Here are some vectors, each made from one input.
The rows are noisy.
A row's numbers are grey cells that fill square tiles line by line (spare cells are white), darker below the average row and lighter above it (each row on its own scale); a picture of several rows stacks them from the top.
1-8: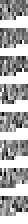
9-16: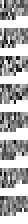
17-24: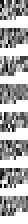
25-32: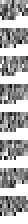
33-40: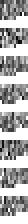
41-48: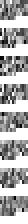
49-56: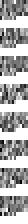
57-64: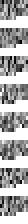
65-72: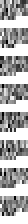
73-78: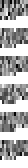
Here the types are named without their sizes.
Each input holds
a true/false value, together with either a point on a circle, or a fixed value.
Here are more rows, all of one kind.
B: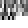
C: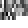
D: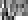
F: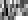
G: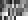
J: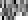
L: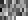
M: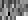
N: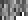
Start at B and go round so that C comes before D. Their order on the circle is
B, C, N, F, D, J, M, G, L.
